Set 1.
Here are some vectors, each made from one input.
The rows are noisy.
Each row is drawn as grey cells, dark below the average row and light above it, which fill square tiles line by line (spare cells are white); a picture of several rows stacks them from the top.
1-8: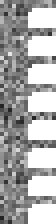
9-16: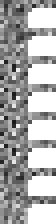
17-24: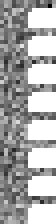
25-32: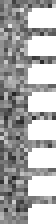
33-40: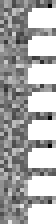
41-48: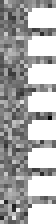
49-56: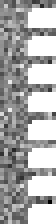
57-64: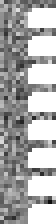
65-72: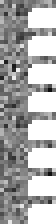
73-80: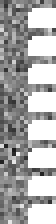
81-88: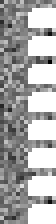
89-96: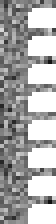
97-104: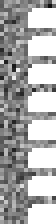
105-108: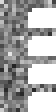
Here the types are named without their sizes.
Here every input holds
a point on a circle.
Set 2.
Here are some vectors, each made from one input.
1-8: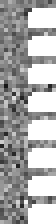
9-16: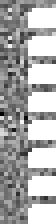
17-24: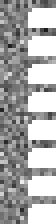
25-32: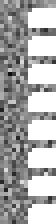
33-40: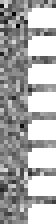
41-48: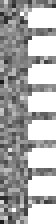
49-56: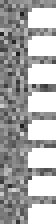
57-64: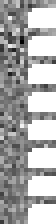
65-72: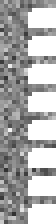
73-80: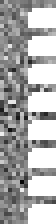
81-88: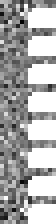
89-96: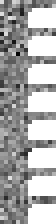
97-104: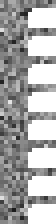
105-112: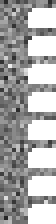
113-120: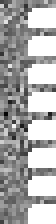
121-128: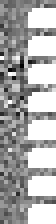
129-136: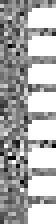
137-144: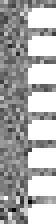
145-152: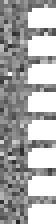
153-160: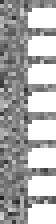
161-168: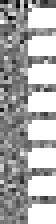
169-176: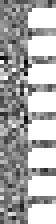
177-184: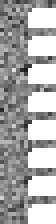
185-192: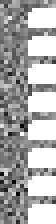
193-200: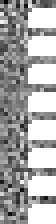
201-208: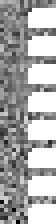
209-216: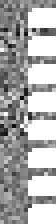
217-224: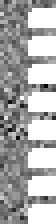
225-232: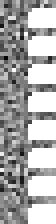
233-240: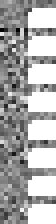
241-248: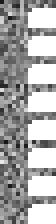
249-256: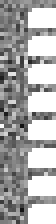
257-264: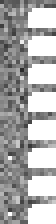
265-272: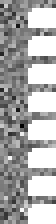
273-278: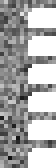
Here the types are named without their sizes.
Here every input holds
a label.
